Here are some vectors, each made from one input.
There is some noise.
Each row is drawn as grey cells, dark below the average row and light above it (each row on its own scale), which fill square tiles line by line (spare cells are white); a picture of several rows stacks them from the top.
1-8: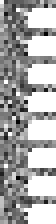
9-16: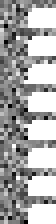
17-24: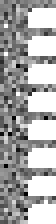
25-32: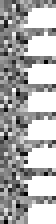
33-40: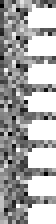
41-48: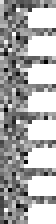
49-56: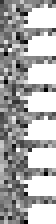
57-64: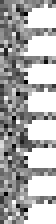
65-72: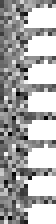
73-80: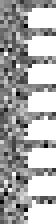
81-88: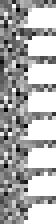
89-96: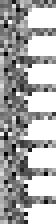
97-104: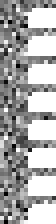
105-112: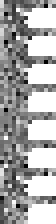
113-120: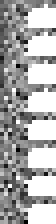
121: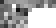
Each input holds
a point on each of two 8-point lines and a true/false value.
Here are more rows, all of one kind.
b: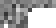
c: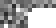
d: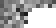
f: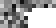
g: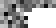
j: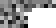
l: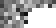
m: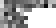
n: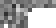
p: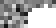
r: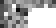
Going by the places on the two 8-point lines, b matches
d and l.
